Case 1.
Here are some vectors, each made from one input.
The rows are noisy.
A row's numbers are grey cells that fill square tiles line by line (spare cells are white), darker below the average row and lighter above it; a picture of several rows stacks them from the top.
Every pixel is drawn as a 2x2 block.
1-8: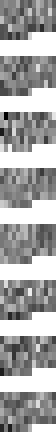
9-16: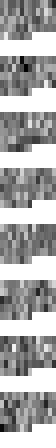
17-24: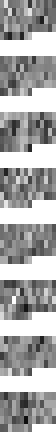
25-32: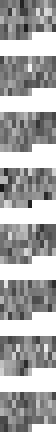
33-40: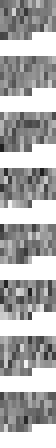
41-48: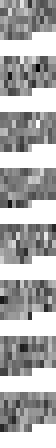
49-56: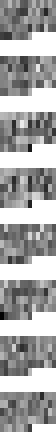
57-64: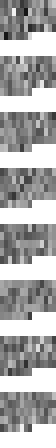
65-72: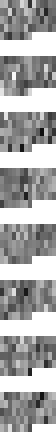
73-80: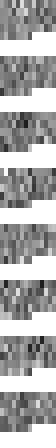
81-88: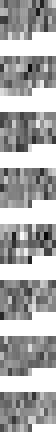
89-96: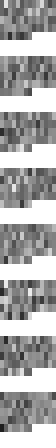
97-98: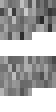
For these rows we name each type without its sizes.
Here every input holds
a point on a circle.
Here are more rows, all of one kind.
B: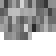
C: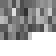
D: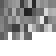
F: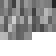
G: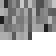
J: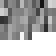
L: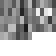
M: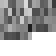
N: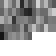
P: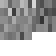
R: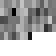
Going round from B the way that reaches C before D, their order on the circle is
B, P, M, F, L, C, N, D, J, G, R.
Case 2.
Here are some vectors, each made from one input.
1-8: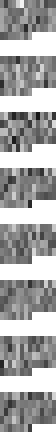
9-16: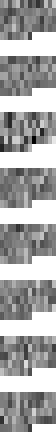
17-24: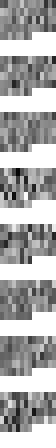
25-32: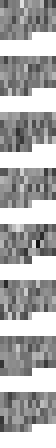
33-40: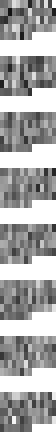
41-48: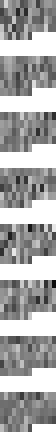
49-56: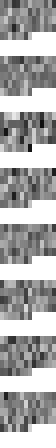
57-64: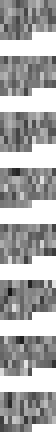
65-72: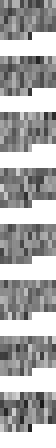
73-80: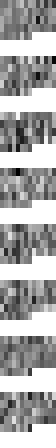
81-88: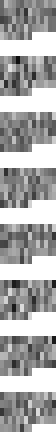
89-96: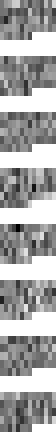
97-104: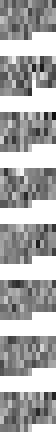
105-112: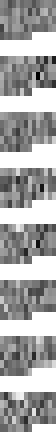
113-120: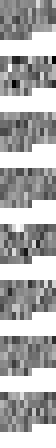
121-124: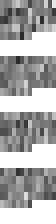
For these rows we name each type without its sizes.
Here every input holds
a point on a line.
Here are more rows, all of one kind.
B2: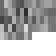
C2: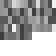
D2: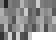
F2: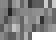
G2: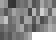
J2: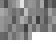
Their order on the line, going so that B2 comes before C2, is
J2, D2, G2, F2, B2, C2.
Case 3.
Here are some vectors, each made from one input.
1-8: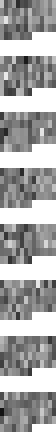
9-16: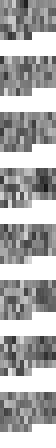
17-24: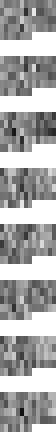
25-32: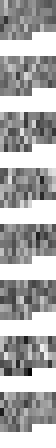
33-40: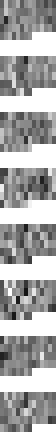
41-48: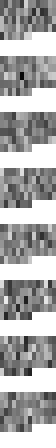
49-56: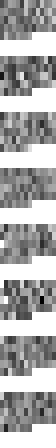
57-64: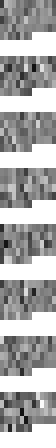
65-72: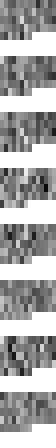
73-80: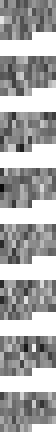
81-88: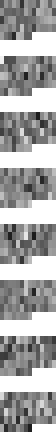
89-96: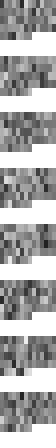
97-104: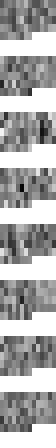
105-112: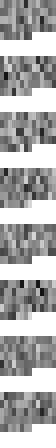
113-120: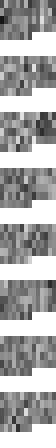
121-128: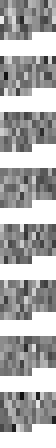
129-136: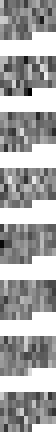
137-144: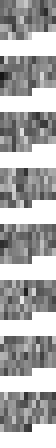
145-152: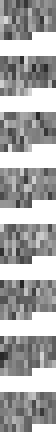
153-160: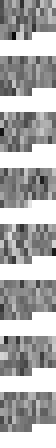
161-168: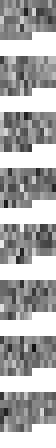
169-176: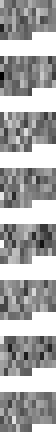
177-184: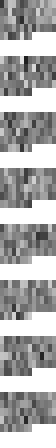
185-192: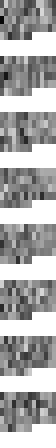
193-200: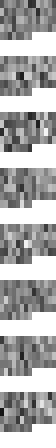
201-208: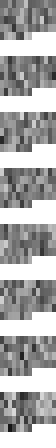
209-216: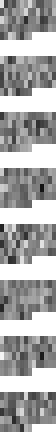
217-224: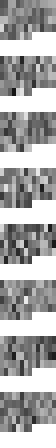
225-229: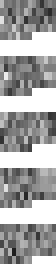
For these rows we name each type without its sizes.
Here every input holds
four true/false values.
